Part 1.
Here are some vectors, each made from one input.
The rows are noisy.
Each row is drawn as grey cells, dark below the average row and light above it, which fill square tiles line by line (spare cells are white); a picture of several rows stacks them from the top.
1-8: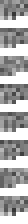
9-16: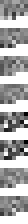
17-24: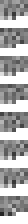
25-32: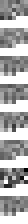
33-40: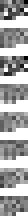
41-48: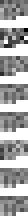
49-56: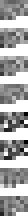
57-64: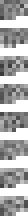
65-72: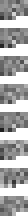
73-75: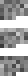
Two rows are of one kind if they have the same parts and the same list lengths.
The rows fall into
3 kinds.
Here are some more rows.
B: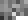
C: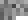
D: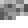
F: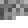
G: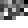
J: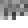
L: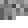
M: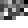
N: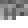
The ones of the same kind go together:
B, C, D, F, L
G, M
J, N

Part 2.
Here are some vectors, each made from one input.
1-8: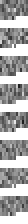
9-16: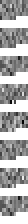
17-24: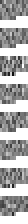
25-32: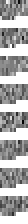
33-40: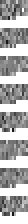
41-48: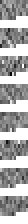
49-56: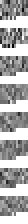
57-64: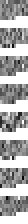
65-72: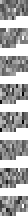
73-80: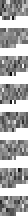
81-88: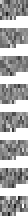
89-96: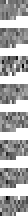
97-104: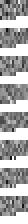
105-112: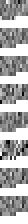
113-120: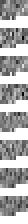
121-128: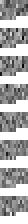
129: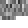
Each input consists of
either a point on a 6-point circle, or a fixed value, or four true/false values.
